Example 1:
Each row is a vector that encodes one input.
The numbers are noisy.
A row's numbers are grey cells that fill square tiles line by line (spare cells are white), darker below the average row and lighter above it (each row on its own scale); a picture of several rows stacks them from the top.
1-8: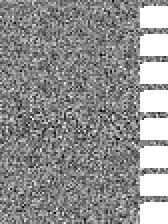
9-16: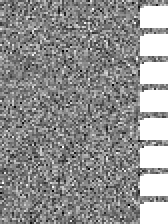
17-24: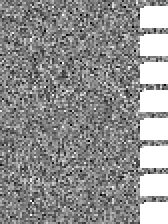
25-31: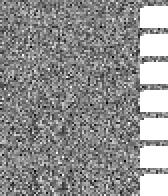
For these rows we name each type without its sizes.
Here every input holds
a label.
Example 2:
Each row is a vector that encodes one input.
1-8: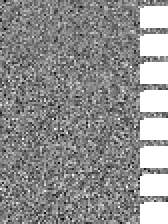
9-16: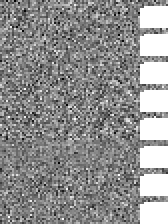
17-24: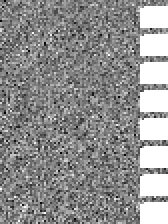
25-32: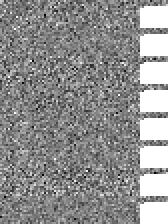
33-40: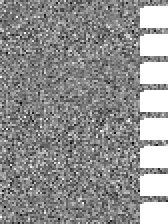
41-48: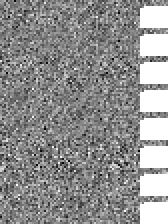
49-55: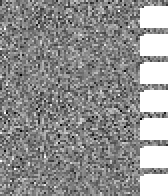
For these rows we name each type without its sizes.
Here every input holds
either a fixed value, or three true/false values.
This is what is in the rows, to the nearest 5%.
About 15% of them hold a fixed value. The rest hold three true/false values.
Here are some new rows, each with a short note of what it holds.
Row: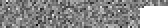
a fixed value
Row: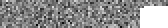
a fixed value
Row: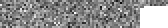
three true/false values
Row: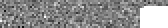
three true/false values
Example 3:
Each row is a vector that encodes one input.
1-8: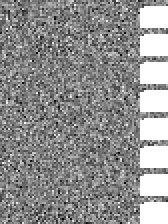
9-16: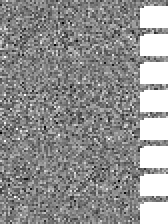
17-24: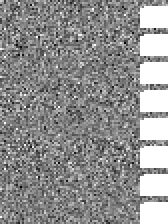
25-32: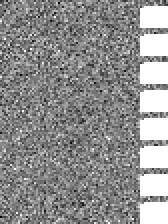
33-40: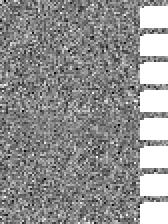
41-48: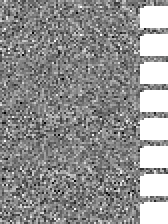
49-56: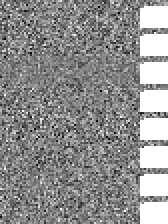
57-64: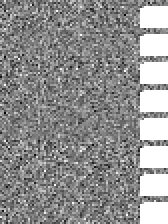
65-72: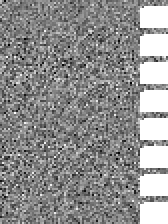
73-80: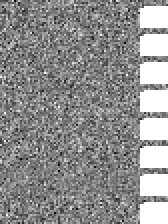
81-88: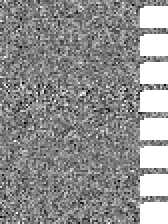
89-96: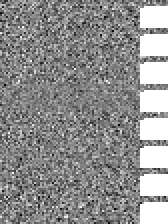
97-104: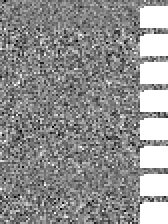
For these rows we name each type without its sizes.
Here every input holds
either a fixed value, or three true/false values.
